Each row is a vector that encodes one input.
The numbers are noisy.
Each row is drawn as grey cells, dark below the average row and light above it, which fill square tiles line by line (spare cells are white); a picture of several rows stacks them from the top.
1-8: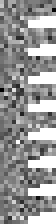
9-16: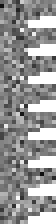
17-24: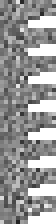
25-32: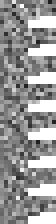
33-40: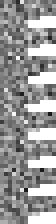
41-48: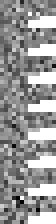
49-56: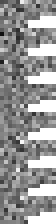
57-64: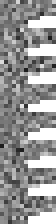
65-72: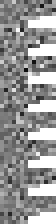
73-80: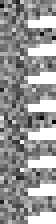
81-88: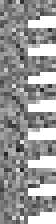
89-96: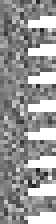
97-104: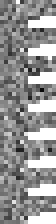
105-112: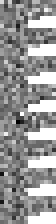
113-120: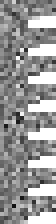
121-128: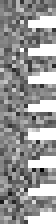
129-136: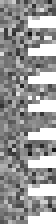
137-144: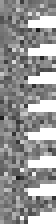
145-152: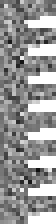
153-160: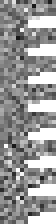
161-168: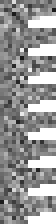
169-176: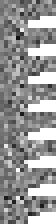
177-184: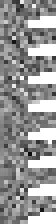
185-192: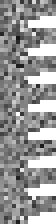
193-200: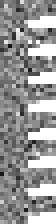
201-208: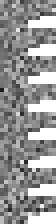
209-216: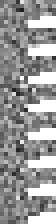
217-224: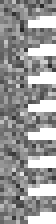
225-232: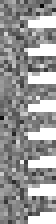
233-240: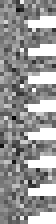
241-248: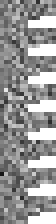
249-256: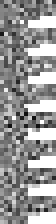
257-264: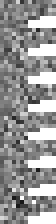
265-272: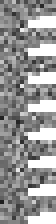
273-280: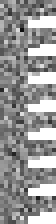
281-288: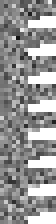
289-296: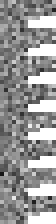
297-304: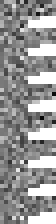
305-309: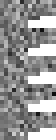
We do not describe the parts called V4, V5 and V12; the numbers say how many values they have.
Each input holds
either a point on a 7-point line and a value of V5, or a value of V4 and a value of V12, or a list of up to two points on a 9-point line.
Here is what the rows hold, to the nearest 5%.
About 20% of them hold a point on a 7-point line and a value of V5. About 30% of them hold a value of V4 and a value of V12. The rest are lists of up to two points on a 9-point line: a few of all rows are empty, 15% hold one and 30% two.
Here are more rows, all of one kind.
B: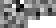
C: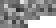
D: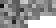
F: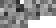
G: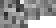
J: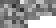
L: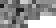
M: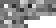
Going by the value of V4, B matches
C and G.
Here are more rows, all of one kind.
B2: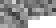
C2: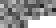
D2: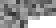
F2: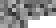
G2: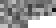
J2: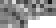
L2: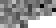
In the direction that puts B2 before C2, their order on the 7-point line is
D2, J2, B2, F2, C2, G2, L2.
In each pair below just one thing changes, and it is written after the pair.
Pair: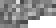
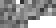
the place on the 9-point line in item 2 of the list
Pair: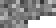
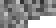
the place on the 9-point line in item 2 of the list
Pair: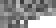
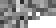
the place on the 9-point line in item 2 of the list
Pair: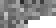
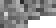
the place on the 9-point line in item 1 of the list
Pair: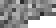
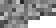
the place on the 9-point line in item 1 of the list
